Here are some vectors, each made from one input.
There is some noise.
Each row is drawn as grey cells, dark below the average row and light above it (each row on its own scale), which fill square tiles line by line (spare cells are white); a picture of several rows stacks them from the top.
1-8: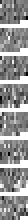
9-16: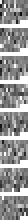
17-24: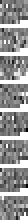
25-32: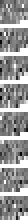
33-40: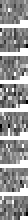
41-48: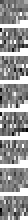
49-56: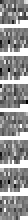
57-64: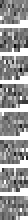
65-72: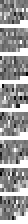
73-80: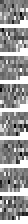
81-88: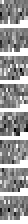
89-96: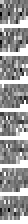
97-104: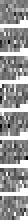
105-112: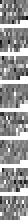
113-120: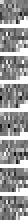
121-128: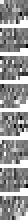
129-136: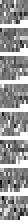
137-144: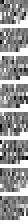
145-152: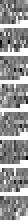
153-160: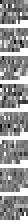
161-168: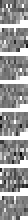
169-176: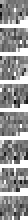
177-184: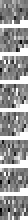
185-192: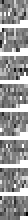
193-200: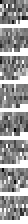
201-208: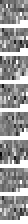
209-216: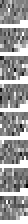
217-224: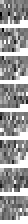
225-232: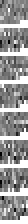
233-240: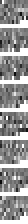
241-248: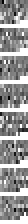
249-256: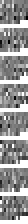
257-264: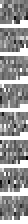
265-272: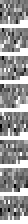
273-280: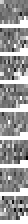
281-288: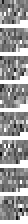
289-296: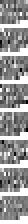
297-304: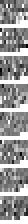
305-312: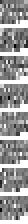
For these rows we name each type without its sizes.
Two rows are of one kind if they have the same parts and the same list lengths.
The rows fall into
3 kinds.
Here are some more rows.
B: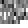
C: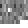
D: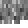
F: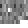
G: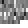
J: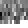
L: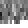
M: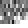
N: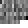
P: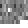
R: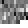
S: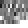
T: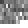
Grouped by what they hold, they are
B, G, M, R, S
C, F, P
D, J, L, N, T

